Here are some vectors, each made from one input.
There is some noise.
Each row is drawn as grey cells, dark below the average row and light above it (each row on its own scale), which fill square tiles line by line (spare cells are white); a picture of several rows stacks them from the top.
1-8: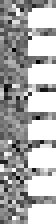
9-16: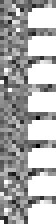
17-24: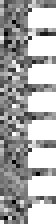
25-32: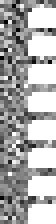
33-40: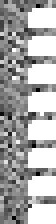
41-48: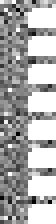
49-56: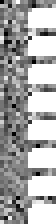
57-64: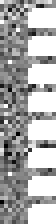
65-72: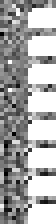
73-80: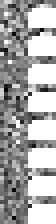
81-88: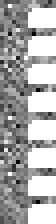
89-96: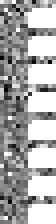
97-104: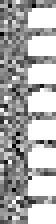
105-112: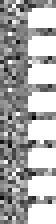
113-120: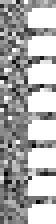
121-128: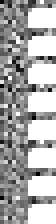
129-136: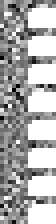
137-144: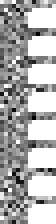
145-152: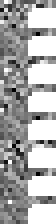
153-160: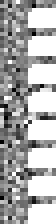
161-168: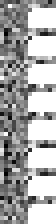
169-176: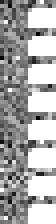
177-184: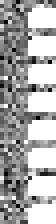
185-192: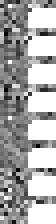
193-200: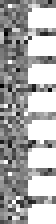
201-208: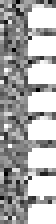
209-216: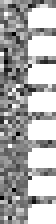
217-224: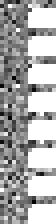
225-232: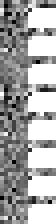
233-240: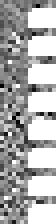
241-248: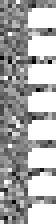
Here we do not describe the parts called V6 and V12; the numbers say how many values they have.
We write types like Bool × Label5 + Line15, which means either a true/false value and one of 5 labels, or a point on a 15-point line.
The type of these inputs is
Bool × (Line10 + V12) + V6.
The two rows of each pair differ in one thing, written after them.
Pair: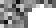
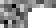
the place on the 10-point line
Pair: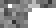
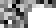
the true/false value
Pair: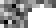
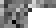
the true/false value
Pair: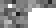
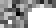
the true/false value
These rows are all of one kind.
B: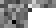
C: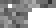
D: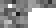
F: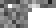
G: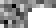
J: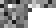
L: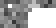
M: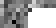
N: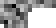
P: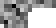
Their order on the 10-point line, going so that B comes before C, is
P, N, G, M, B, J, F, L, C, D.
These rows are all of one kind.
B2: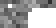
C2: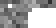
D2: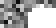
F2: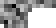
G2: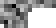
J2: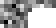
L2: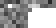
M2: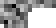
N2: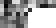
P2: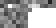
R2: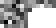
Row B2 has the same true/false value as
C2, L2, N2 and P2.
